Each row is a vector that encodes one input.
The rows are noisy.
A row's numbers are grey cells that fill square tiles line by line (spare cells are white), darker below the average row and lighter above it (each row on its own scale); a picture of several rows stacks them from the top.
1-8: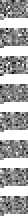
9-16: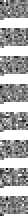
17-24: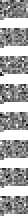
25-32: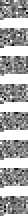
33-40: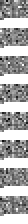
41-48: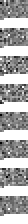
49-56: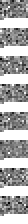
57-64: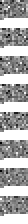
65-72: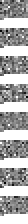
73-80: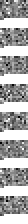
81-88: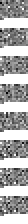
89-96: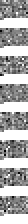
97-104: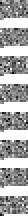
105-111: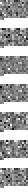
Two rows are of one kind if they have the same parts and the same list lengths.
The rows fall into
2 kinds.
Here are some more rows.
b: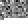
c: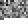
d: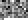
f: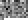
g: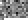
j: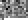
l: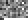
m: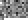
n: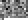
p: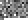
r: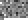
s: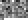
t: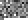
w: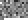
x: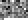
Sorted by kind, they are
b, d, f, g, j, m, n, p, r, s, t, w, x
c, l

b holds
a point on a 9-point line.
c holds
a point on each of two 6-point lines.
